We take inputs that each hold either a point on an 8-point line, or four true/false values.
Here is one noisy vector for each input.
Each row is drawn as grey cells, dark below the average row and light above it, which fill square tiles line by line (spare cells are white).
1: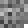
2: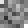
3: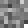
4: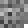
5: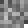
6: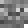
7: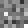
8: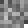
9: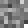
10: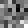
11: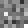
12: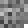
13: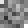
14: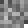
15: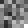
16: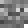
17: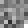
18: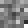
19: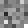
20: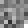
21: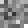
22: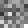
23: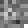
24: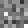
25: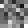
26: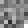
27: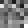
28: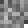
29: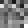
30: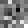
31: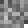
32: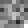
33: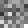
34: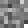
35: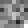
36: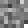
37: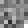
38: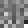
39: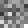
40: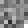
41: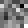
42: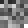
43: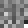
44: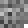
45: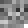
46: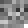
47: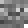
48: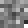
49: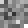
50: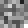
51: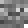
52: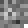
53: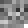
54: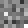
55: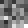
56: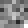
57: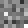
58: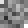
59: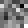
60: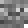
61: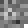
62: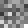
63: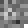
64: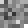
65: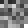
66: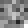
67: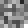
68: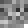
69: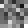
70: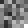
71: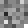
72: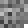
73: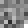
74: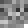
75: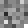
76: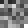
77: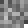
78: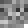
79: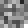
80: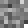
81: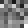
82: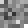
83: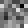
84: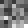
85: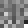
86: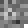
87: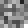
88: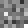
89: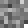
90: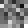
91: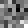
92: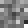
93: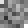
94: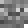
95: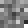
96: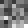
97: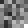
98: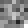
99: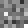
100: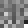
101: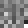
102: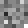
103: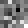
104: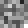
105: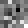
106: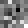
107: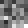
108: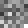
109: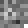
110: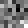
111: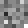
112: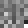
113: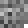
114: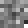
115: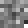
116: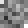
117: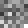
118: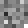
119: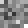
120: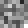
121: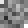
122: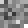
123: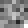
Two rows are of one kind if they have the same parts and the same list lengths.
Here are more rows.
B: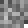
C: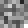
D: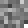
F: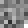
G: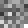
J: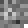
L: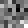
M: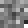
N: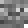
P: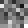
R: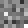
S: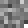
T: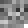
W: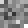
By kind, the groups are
B, C, D, F, G, J, M, N, R, S, T, W
L, P

